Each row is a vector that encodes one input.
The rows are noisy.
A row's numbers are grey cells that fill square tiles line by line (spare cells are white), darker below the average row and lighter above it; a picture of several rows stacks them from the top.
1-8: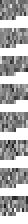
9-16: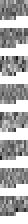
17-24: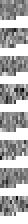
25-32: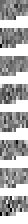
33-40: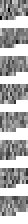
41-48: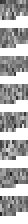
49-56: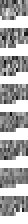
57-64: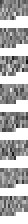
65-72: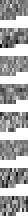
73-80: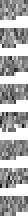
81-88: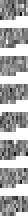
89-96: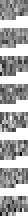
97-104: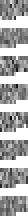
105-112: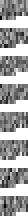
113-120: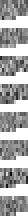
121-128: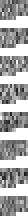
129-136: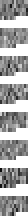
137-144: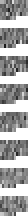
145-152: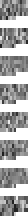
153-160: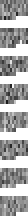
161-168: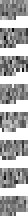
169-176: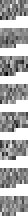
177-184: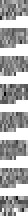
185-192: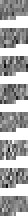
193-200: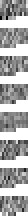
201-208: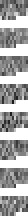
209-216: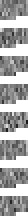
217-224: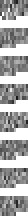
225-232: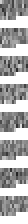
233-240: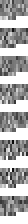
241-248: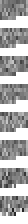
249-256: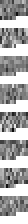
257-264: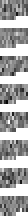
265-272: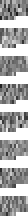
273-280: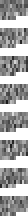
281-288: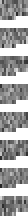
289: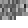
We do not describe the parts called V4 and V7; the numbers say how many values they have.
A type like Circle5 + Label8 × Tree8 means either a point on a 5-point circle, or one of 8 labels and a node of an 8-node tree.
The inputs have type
(Label11 × V4 + List2(Line8)) × V7.
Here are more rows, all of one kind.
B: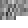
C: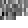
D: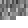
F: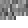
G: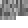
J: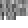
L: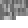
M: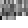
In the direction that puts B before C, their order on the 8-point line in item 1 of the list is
D, L, G, M, F, B, J, C.
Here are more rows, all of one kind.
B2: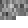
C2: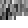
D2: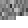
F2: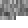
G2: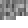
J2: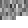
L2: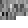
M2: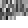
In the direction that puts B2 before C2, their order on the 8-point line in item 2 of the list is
D2, F2, B2, G2, M2, J2, L2, C2.
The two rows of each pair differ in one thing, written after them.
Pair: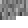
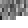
the place on the 8-point line in item 1 of the list
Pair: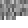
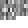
the value of V7
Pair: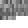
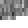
the place on the 8-point line in item 2 of the list
